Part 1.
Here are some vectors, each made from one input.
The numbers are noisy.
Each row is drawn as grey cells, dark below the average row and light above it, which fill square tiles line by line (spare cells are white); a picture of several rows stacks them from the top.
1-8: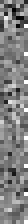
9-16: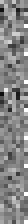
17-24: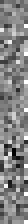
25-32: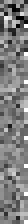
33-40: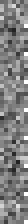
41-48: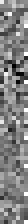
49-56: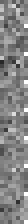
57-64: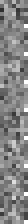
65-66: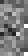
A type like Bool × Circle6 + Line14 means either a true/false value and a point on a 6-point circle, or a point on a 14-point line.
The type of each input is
Bool × Label5 + Unit.
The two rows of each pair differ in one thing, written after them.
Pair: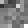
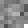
the label
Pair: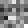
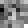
the label
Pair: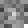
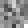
the label
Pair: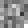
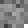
the true/false value
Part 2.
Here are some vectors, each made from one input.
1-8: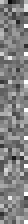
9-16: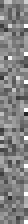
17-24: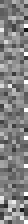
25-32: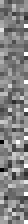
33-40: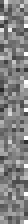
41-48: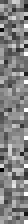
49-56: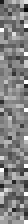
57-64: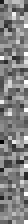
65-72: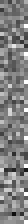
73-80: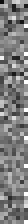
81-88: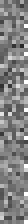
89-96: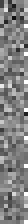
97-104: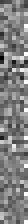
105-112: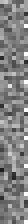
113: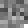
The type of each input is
(Circle13 + Unit) × Line9.
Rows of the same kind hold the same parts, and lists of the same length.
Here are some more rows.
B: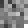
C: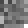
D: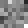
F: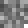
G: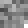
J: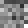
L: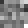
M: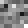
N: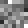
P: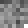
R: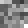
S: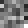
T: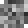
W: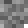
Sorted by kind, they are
B, C, F, G, L, M, P, R, S, T
D, J, N, W

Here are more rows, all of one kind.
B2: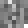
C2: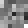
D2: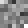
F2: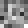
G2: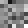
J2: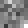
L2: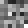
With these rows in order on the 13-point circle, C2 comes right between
D2 and G2.
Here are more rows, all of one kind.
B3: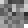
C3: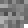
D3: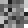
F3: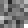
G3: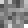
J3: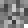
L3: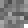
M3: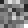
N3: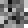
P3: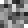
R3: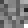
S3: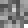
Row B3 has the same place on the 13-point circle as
D3 and J3.
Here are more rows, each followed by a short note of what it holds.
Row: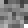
a point on a 9-point line
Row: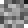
a point on a 9-point line
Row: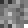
a point on a 13-point circle and a point on a 9-point line
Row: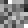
a point on a 9-point line
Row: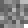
a point on a 13-point circle and a point on a 9-point line
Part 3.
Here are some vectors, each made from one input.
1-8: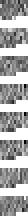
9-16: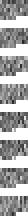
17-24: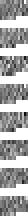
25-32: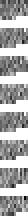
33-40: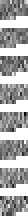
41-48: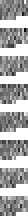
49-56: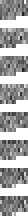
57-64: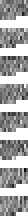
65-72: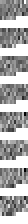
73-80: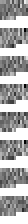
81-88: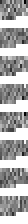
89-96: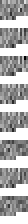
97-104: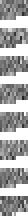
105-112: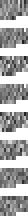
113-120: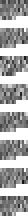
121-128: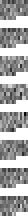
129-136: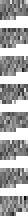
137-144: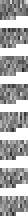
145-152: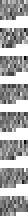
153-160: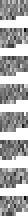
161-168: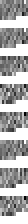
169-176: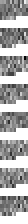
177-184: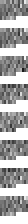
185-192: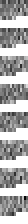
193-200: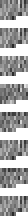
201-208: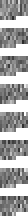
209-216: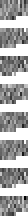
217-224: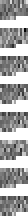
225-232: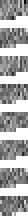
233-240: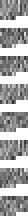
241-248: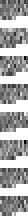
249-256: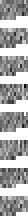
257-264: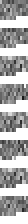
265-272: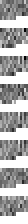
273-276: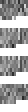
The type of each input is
Bool × Line10.
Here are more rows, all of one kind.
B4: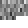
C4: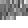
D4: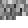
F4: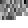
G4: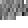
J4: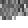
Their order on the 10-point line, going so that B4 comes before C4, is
J4, F4, G4, B4, C4, D4.
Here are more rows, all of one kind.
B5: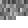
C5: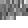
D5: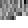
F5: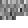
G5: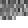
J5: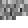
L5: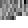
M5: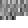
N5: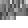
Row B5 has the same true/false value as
C5, G5 and N5.
